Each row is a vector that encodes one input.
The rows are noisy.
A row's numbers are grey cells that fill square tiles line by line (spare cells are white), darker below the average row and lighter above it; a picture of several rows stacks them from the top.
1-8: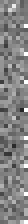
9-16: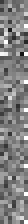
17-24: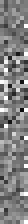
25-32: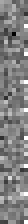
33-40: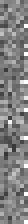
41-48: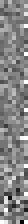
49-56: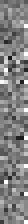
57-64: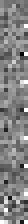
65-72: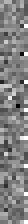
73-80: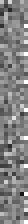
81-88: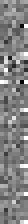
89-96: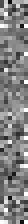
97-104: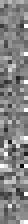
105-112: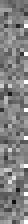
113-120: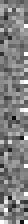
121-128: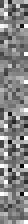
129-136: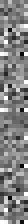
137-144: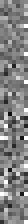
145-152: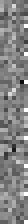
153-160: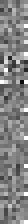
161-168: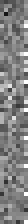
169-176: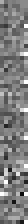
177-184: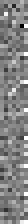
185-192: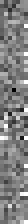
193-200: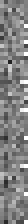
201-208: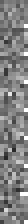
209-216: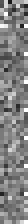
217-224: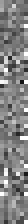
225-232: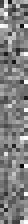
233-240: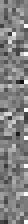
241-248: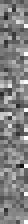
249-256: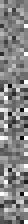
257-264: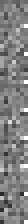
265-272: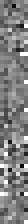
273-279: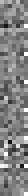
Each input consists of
a true/false value, together with either a fixed value, or a node of each of two 11-node trees.
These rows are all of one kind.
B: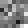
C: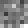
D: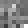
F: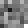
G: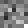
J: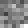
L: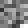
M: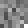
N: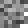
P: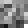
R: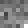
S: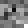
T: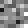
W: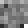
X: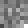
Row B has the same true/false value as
L, N, P and T.
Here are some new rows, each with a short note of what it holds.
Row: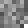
a node of each of two 11-node trees and a true/false value
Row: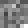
a node of each of two 11-node trees and a true/false value
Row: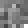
a node of each of two 11-node trees and a true/false value
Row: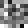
a true/false value
